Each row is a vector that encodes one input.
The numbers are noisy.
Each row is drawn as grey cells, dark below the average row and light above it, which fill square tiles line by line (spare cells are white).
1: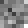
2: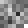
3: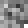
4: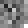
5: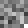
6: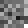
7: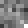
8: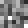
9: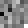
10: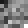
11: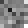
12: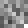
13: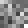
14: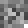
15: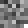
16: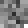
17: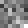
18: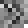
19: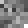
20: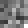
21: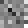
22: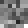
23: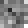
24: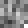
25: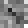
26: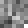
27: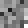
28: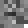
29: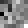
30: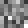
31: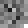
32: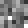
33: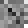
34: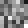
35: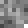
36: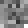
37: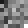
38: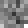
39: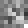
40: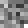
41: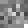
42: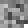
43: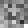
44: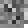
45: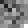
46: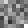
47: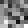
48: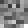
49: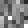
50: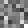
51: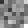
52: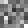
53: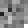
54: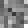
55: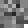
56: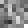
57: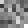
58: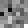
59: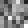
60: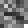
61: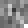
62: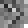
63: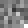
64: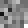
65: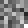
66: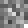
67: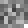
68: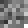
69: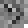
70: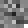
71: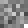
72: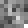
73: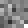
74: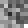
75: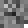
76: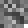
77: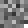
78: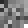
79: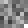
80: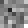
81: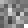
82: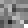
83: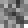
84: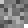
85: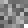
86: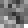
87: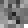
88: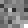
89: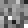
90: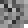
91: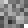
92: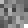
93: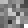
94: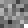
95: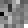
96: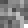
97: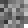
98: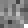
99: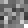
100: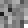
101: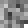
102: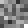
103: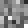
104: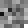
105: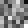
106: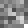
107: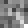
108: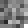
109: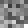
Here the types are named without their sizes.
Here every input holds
either a point on a line and a true/false value, or a node of a tree.
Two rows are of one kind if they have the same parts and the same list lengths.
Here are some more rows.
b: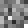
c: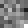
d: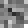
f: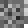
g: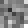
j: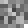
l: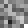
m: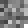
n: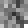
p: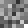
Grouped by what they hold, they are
b, d, f, g, m, n
c, j, l, p

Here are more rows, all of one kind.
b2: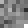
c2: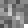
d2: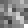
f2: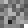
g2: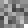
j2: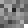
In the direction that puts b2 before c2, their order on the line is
d2, g2, j2, b2, f2, c2.
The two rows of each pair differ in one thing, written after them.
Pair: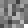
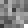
the place on the line
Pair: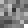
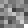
the true/false value
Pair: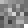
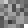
the place on the line
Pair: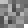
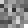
the true/false value
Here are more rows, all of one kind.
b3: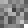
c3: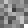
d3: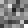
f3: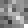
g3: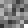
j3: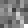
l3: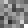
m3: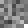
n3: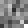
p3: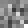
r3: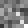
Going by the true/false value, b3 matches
c3 and l3.
